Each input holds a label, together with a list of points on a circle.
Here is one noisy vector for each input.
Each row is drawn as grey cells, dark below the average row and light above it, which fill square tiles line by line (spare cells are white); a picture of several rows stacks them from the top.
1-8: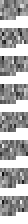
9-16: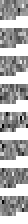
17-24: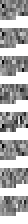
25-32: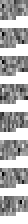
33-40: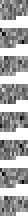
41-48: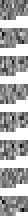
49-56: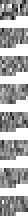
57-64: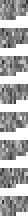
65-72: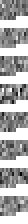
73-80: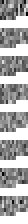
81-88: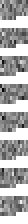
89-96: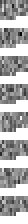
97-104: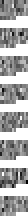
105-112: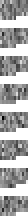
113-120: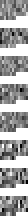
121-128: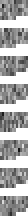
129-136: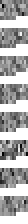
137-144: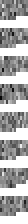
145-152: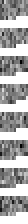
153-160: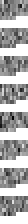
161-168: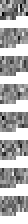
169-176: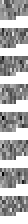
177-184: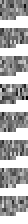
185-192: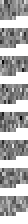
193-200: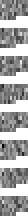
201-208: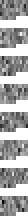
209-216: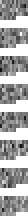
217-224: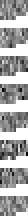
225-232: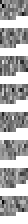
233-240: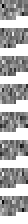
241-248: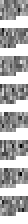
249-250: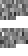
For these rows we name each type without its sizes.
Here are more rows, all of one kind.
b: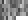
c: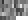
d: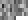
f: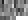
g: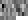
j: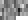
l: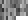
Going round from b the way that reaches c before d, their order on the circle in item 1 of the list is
b, f, g, l, j, c, d.
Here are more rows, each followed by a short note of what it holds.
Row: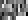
a label, together with the empty list
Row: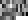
a label, together with the empty list
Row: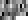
a label, together with the empty list
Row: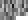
a label, together with a list of three items
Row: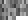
a label, together with a list of one item
